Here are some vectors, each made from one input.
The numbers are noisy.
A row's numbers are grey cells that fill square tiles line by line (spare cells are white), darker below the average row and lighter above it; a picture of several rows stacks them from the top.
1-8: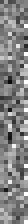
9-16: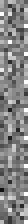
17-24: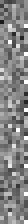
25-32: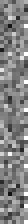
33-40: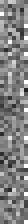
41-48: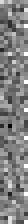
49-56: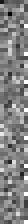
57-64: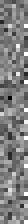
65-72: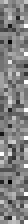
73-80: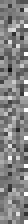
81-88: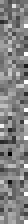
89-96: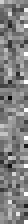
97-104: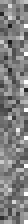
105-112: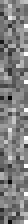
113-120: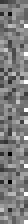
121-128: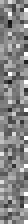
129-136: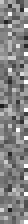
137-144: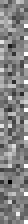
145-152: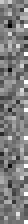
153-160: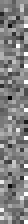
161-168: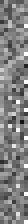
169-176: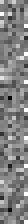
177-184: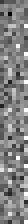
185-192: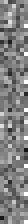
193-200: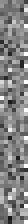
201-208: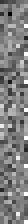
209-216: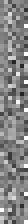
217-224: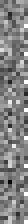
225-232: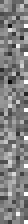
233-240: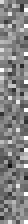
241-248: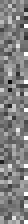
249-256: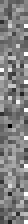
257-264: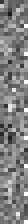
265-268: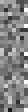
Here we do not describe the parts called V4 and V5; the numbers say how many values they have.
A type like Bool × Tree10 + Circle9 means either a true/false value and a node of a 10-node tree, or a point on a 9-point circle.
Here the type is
(Bool × Circle6 + V4) × V5.
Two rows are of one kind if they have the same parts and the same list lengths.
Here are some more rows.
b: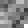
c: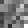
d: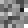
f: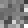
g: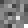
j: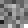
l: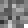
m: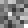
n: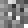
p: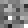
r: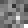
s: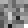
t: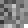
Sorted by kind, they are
b, c, g, j, l, p, r, s, t
d, f, m, n

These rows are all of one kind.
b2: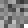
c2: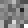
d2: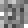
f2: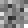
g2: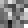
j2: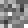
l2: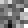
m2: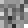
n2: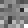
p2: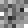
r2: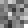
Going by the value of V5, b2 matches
c2 and n2.
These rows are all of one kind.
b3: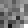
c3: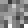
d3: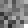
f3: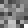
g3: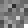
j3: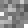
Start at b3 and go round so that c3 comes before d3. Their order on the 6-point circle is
b3, g3, f3, c3, j3, d3.
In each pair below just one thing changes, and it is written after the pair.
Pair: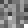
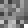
the place on the 6-point circle
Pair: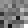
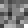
the value of V5
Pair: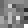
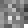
the place on the 6-point circle
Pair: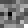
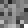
the true/false value
